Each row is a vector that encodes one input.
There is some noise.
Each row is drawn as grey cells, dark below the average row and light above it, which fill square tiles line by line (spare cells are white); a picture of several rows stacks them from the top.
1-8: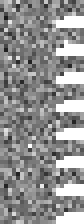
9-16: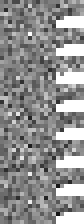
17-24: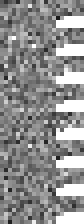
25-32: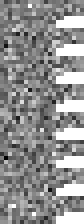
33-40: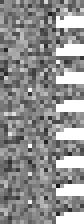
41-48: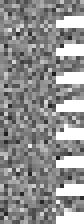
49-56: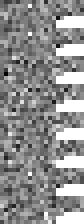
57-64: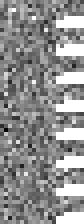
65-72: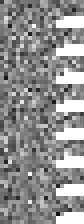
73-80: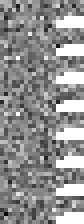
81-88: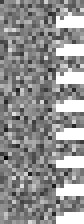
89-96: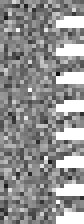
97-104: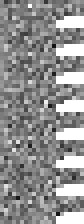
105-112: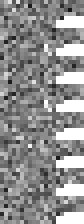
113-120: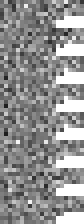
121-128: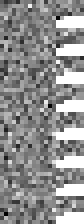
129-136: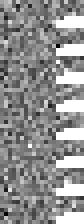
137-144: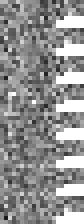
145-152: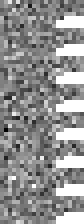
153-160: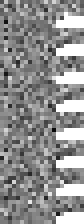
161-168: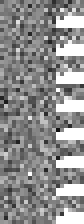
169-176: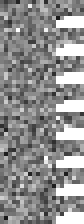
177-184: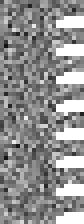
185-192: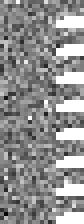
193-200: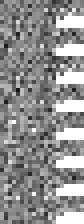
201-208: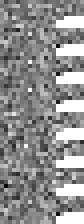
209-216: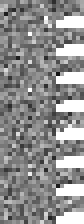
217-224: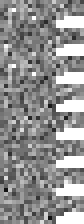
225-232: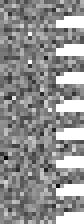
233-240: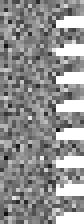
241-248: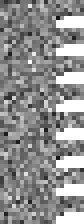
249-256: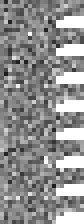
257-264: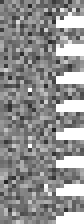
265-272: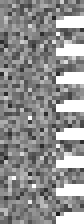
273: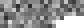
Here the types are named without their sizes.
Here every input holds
either a point on a line, or a node of a tree.
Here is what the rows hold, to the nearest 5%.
About 50% of them hold a point on a line. The rest hold a node of a tree.
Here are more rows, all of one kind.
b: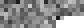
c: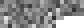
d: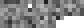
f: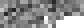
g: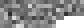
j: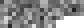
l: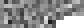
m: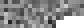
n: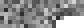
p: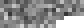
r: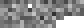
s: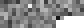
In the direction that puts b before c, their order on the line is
l, m, n, b, s, d, r, g, p, c, j, f.
